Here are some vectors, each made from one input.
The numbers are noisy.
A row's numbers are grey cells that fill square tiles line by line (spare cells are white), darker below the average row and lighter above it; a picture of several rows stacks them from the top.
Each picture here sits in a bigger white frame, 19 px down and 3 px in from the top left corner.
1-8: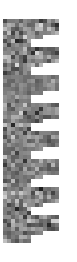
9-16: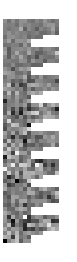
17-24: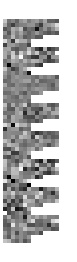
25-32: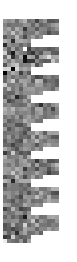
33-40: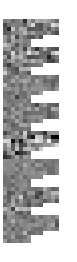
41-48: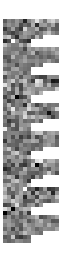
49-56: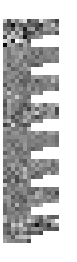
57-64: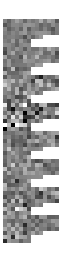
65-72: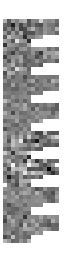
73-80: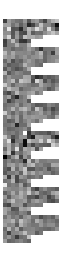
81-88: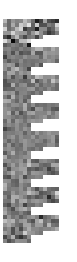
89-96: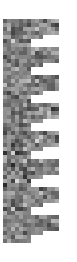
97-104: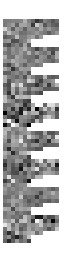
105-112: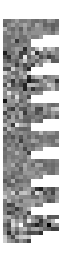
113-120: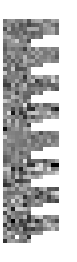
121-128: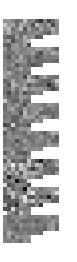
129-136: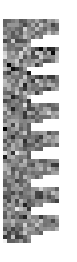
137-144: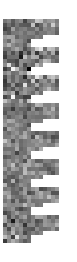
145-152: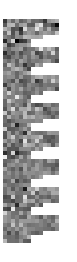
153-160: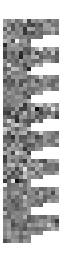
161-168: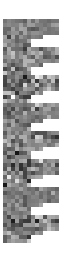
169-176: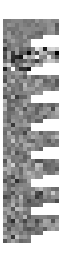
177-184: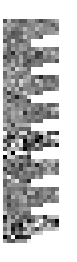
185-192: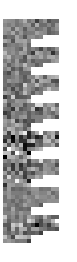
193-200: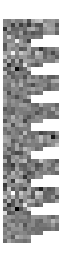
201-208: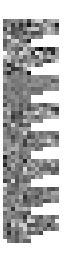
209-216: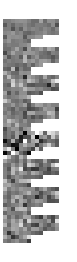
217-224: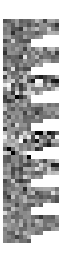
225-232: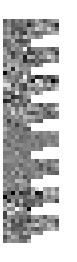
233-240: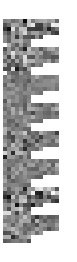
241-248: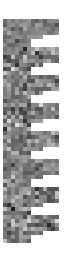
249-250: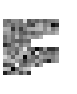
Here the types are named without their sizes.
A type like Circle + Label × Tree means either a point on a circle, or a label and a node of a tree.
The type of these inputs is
Circle × (Tree + Unit).
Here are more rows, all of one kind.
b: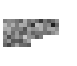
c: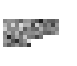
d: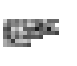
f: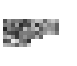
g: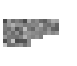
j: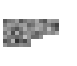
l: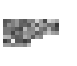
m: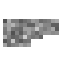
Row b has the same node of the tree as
c and m.
